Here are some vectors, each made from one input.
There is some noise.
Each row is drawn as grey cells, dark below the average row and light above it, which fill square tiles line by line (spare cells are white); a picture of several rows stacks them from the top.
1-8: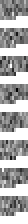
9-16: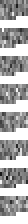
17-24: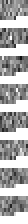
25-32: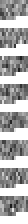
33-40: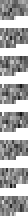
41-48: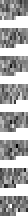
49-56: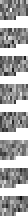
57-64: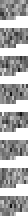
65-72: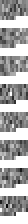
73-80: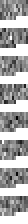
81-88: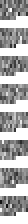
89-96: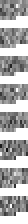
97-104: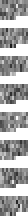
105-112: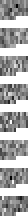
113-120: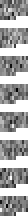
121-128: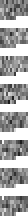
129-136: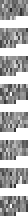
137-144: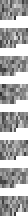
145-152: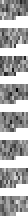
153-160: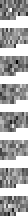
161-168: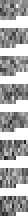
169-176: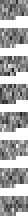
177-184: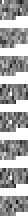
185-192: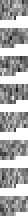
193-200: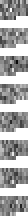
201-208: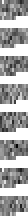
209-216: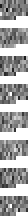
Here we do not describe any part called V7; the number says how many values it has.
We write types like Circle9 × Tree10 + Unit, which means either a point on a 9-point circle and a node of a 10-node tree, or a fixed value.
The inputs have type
Bool × Bool × Bool × Label11 + Line5 + V7.
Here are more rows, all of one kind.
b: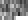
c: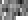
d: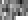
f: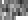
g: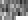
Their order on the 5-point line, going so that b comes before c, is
b, g, f, d, c.
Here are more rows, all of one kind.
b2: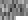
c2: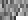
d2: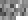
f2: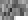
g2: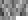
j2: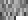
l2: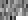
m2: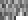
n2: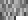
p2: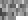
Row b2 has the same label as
j2, m2, n2 and p2.
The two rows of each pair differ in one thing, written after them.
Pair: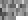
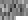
one of the three true/false values
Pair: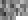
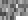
the label
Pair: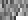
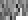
the label
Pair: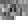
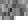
the label
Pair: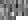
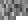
the label
